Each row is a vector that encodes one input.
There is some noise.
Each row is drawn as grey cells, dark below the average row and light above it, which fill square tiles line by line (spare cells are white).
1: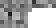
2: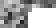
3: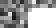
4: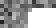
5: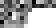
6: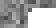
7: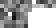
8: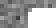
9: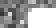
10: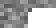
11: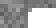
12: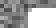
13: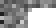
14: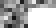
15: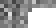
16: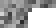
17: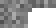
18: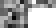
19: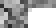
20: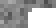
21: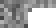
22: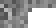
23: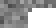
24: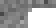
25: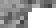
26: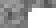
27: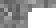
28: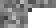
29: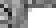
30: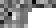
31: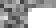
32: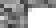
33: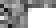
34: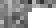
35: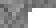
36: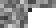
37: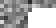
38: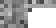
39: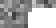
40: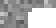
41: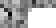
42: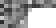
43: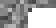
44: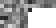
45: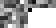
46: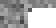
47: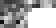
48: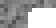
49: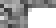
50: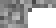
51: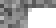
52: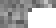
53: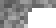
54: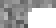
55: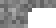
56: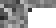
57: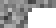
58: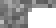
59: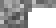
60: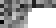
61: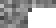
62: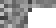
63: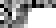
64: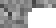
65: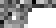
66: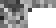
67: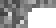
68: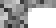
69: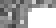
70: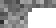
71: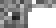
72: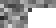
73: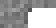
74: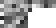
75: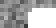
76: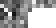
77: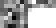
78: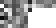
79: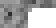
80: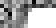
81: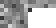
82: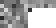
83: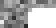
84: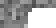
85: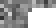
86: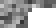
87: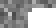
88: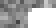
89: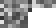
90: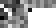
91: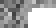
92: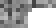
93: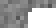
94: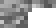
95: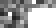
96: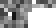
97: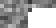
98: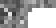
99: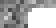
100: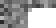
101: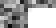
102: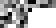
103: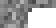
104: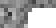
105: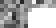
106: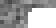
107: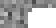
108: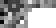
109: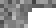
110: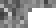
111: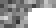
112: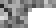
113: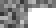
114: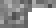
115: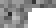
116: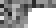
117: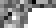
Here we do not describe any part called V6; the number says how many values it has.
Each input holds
a true/false value and a value of V6, together with a list of up to two points on a 4-point line.
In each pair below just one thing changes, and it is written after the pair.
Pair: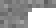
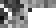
the value of V6
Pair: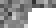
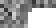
the value of V6
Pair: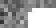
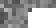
the true/false value
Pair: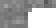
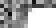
the place on the 4-point line in item 2 of the list
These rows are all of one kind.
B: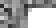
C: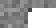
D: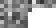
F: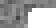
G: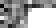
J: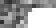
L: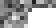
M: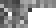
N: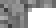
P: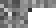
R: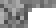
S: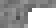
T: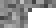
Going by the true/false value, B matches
L and T.
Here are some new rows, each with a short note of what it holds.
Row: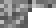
a true/false value and a value of V6, together with a list of two items
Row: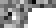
a true/false value and a value of V6, together with a list of two items
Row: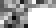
a true/false value and a value of V6, together with the empty list
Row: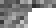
a true/false value and a value of V6, together with a list of one item
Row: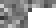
a true/false value and a value of V6, together with a list of two items
